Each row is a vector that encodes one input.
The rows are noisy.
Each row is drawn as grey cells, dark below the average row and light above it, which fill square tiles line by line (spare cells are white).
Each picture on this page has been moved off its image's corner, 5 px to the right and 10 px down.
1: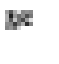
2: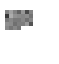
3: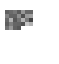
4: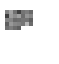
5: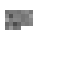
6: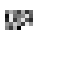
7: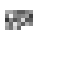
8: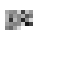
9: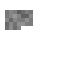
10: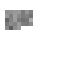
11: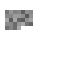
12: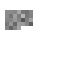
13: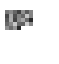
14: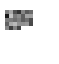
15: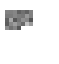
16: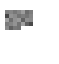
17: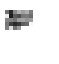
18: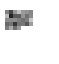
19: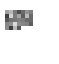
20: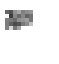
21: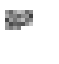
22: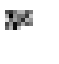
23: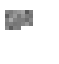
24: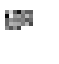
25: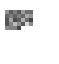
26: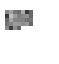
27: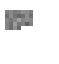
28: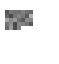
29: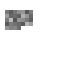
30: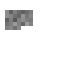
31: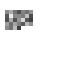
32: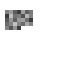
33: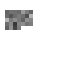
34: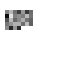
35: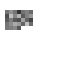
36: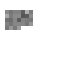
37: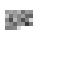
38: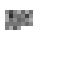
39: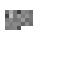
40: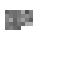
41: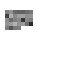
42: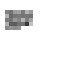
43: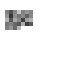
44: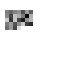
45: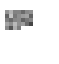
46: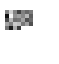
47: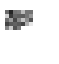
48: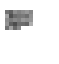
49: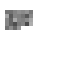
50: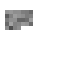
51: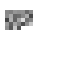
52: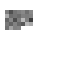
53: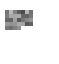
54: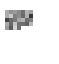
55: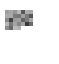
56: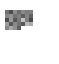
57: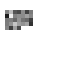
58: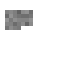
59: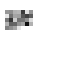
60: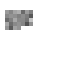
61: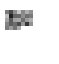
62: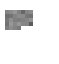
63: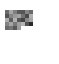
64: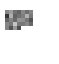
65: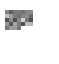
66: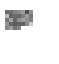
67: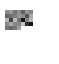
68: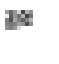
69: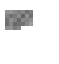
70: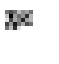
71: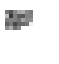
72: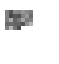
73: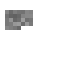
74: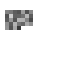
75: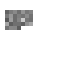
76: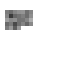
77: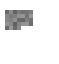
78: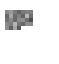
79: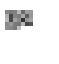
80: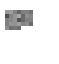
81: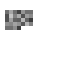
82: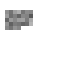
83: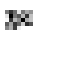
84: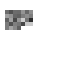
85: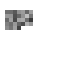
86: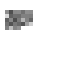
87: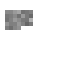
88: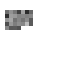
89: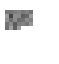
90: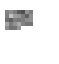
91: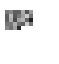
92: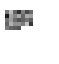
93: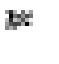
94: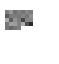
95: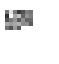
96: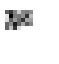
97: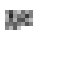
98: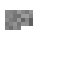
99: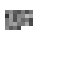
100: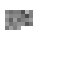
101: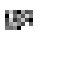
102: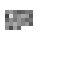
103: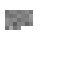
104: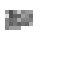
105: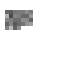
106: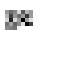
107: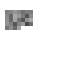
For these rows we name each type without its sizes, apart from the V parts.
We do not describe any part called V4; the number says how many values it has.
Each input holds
a label and a true/false value, together with a list of values of V4.
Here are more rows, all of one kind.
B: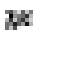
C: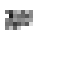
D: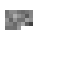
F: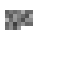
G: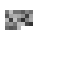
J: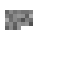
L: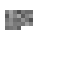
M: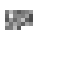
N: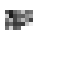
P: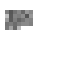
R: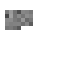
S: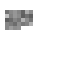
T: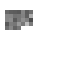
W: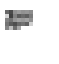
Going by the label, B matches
C, L, N and S.
